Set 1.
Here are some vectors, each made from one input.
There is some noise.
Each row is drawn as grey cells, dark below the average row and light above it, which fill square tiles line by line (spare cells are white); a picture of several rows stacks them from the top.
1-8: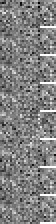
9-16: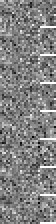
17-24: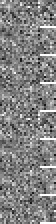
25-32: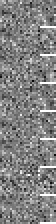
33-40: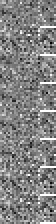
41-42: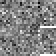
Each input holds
a point on a 5-point line and a true/false value.
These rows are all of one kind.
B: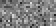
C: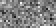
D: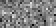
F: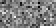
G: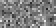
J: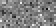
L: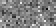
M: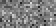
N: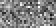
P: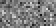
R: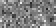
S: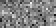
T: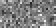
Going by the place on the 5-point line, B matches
J, L and M.
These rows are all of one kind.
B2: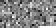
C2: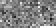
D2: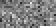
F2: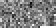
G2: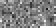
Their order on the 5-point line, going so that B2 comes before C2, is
B2, C2, D2, G2, F2.
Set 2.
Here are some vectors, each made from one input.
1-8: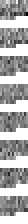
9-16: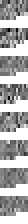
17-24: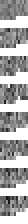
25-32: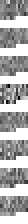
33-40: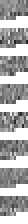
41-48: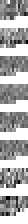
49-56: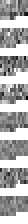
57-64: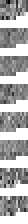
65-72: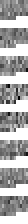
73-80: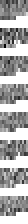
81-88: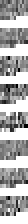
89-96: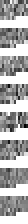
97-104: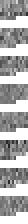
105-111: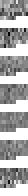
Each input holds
a list of up to two points on an 11-point line.
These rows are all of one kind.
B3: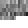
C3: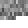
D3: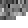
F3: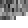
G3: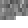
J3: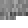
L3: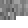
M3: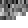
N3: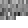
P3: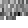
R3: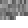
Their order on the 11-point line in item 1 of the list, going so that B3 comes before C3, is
L3, F3, B3, N3, J3, G3, P3, D3, M3, R3, C3.
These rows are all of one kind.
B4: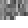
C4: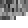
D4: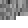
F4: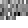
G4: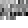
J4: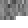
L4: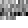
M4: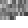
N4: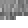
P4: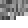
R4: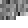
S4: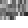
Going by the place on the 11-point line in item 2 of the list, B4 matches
F4 and J4.
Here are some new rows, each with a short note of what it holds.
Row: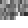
a list of two items
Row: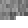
a list of two items
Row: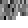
a list of two items
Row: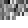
the empty list
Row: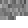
a list of two items
